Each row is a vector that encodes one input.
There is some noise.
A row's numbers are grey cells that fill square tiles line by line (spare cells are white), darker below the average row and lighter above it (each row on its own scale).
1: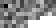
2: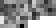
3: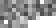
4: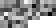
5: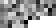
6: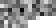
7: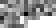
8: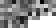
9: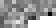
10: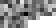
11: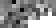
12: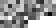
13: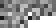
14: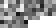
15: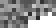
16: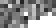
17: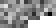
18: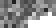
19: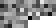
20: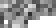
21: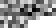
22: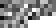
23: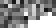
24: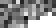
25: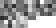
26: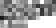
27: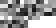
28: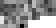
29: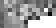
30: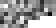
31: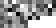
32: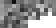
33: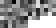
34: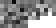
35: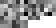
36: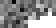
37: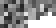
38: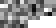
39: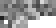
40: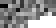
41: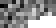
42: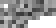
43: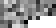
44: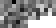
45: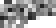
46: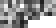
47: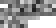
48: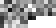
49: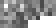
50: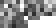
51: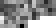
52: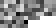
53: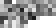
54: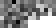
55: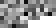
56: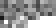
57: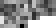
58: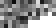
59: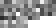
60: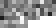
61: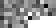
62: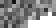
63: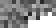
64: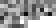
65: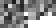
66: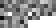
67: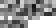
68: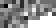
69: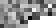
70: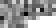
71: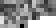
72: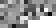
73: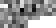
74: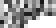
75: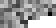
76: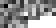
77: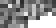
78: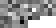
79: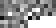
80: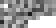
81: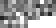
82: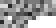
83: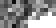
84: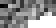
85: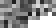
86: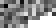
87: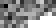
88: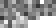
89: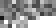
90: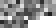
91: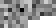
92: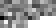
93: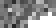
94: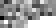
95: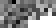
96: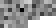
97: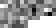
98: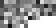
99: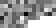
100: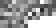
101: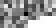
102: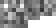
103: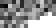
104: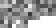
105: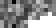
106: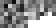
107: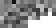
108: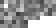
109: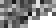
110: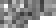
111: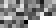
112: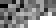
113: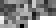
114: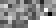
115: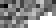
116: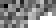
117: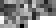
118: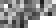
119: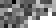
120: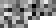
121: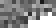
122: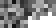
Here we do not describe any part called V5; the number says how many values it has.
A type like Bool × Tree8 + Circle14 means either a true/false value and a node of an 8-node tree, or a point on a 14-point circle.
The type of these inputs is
List2(Bool × V5).
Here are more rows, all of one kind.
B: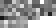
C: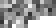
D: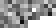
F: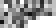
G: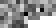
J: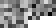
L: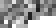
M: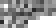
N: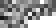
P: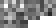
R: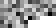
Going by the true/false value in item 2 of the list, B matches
C, F, L and M.
